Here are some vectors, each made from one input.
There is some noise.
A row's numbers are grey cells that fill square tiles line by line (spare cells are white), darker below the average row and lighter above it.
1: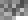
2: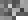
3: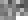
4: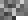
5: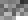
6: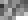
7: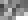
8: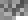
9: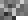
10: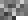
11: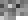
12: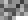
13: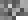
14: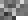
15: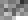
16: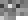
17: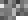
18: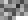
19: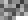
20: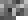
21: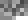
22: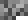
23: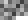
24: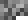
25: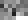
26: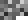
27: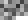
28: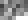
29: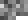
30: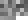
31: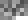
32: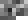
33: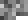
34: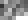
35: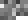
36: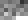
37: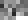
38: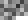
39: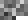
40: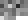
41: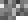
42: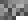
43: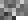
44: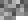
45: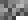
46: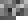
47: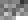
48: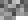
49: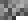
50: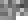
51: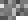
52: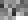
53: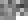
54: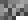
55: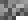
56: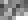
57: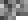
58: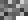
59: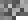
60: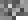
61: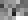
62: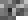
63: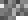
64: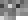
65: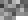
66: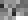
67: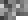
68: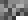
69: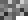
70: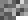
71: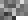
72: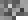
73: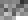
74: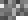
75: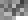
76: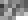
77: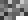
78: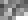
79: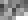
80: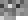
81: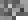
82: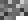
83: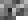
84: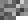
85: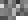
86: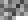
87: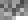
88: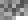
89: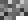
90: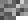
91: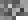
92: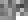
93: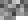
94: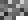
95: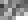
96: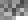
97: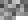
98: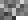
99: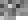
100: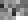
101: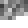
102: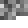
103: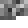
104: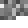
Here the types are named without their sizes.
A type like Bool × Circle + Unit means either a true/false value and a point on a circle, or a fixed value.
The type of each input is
Bool × Label.
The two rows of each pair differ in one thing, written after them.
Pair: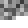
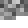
the label
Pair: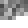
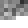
the label
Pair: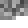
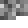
the true/false value
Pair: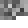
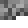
the label
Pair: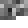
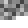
the true/false value
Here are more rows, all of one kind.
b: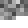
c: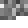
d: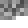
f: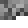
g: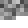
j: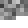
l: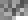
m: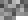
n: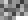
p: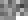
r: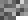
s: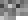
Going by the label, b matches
f, g, j and m.
